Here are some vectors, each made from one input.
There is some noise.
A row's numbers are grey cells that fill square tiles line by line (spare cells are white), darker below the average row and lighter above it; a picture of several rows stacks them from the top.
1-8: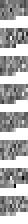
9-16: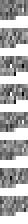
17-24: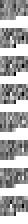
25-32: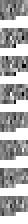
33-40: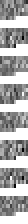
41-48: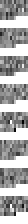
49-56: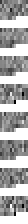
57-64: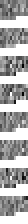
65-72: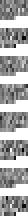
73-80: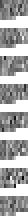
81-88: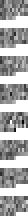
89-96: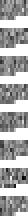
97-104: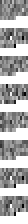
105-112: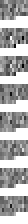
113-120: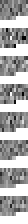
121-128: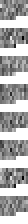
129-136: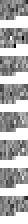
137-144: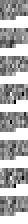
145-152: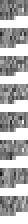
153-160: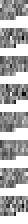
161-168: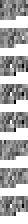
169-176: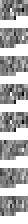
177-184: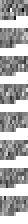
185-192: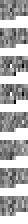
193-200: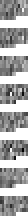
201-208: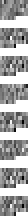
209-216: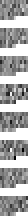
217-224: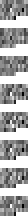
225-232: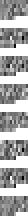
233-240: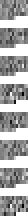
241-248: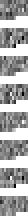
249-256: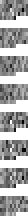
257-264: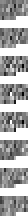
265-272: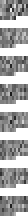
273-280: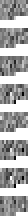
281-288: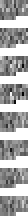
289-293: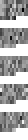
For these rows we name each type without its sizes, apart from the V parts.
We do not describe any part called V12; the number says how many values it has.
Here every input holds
either a fixed value, or a node of a tree, or a true/false value and a value of V12.
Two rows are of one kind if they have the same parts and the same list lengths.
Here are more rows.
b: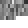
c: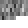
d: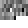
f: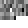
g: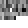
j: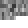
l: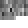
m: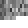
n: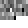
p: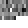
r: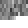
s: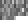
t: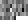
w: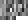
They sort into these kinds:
b, c, j, l, m, r, s
d, f, n, t, w
g, p

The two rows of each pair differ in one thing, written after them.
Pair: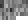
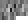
the value of V12
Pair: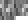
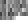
the value of V12
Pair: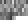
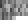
the true/false value
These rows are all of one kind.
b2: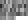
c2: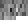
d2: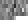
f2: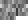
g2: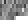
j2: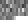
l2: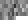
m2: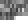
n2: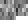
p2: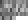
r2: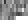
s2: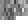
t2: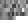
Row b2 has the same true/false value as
c2 and p2.
